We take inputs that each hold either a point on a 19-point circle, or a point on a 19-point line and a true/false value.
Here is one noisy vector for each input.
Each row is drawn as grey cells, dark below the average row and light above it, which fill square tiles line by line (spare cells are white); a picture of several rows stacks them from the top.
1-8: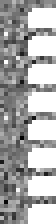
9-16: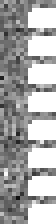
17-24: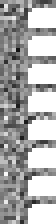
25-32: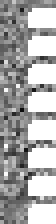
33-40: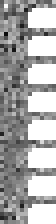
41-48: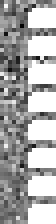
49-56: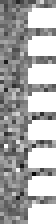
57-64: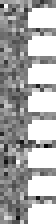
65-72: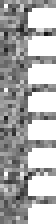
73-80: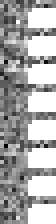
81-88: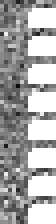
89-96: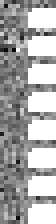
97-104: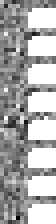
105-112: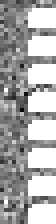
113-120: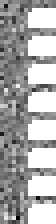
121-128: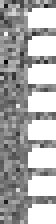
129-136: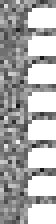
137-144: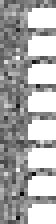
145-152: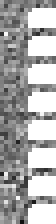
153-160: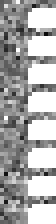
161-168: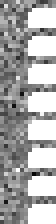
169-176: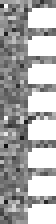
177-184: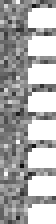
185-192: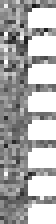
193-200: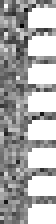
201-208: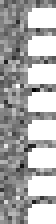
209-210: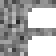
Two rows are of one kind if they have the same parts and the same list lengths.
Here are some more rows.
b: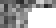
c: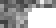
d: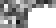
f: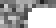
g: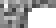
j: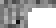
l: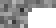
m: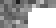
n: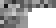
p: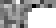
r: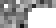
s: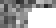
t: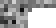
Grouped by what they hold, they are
b, c, j, l, m, n, s, t
d, f, g, p, r

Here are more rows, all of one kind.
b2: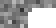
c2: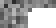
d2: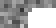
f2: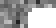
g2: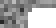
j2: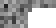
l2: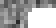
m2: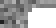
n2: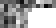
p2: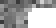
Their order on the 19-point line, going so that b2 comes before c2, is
n2, p2, m2, g2, j2, b2, d2, f2, l2, c2.
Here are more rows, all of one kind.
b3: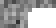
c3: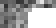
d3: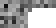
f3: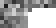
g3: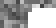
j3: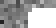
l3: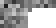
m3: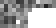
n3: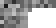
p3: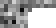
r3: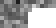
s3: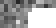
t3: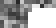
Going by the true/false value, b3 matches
j3 and p3.
